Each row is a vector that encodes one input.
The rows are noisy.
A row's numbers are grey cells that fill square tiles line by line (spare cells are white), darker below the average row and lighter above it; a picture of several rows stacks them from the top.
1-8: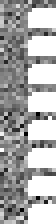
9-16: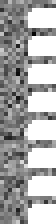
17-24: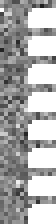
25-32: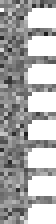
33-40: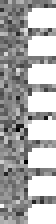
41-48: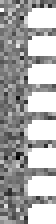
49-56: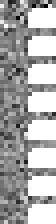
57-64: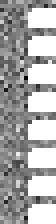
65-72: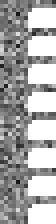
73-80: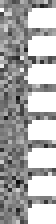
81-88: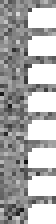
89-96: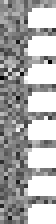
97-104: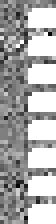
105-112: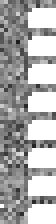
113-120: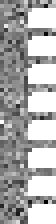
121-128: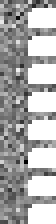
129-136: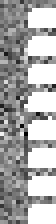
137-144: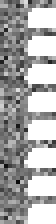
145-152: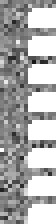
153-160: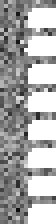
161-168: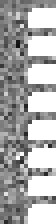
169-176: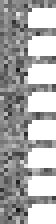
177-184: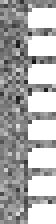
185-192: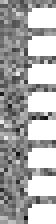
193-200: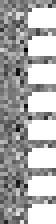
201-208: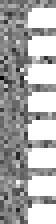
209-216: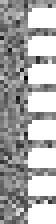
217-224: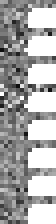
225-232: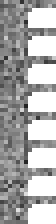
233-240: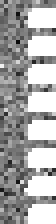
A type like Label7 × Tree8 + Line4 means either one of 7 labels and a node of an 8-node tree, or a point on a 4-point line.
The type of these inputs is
Bool × Circle5 + Circle10 + Label4 × (Tree10 + Unit).
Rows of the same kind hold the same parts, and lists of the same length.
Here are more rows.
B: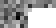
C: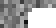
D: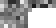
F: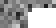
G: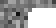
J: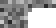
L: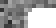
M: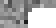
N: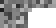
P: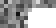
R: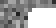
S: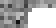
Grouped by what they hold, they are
B, F, G, J, L, P, R
C
D, N
M, S

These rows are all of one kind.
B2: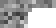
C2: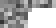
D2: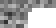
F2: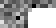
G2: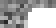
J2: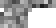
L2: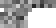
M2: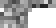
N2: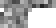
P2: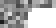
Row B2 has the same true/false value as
C2, D2, G2 and P2.
